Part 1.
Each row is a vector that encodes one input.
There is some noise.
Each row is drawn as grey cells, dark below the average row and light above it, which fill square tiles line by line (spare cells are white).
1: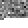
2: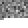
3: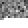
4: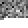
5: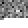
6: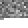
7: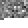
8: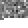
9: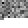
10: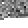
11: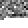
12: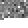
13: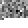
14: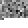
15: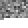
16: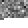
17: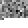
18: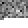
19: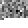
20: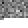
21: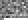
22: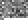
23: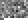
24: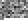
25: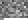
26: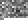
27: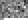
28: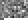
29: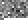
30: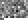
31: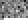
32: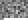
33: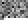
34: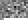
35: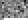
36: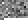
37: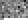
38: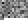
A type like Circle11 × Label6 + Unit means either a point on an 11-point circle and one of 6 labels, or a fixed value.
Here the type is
Bool × (Line3 × Line4 + Unit).
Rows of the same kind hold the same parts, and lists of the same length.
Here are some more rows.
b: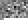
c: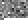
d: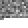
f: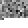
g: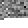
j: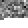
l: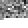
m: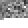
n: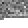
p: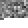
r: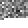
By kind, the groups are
b, c, d, g, j, l, m, n, p, r
f

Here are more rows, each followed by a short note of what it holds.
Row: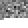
a point on a 3-point line, a point on a 4-point line and a true/false value
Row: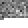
a point on a 3-point line, a point on a 4-point line and a true/false value
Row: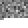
a point on a 3-point line, a point on a 4-point line and a true/false value
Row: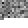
a true/false value
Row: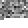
a true/false value
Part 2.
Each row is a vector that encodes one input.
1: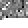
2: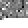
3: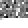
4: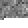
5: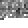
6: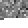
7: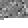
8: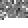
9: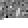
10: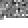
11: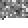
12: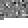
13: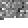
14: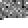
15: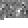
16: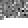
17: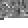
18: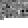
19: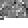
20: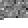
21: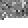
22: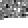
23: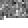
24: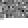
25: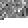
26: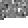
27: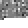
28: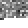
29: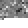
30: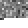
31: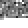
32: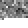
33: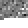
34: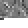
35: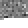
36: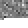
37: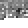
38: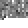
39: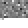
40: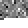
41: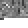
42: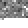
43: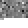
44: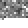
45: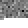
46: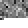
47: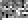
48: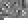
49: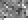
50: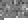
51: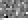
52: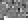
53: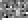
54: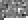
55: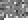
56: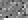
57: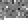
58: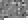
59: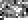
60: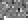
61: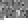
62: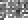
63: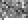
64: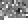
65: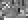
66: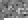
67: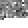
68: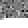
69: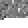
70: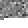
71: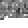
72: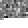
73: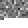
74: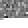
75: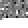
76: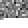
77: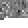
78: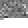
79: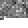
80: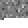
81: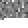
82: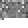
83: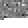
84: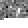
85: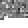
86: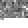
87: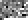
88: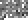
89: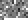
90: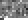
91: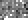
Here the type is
Bool × Line6.
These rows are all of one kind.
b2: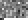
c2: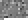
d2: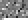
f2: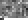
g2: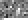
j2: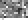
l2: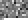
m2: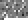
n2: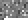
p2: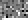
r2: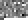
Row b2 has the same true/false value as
d2, f2, l2 and n2.
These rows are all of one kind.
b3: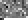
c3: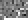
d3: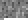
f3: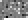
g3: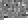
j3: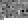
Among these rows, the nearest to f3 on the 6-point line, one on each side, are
b3 and g3.
